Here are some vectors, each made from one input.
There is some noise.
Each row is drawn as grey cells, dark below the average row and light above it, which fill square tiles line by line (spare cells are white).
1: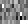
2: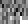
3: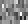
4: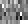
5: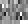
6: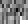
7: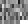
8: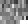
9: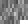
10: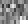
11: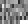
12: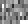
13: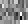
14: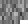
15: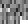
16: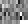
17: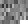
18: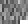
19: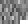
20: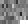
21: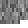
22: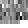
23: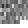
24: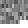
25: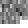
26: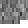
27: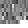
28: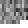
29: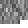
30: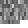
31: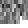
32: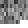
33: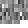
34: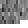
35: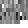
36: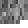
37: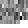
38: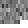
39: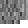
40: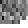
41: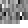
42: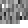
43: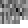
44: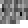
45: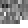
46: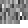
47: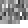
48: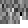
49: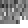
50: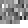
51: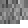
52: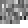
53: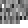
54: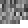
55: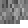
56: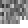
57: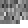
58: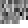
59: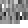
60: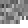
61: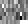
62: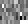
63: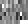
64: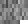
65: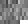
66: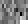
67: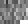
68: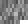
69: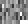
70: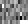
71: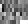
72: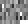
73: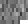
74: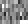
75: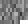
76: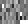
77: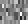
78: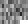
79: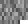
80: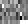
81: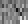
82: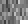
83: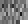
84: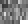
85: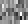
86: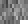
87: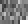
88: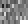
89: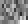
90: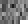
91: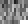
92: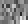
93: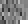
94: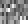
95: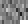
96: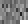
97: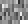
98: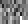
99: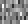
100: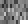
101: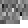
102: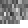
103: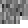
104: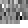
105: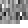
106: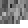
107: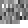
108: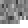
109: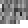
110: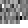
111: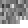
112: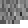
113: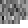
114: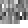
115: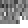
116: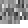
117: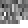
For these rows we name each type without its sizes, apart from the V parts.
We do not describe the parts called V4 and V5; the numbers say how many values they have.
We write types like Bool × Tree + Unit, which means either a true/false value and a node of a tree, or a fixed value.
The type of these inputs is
(Bool × V4 × V5 + Line × Line) × Line × Line.
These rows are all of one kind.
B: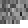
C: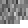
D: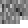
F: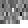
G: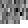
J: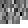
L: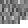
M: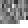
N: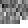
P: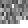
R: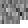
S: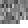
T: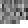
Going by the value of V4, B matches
C and L.
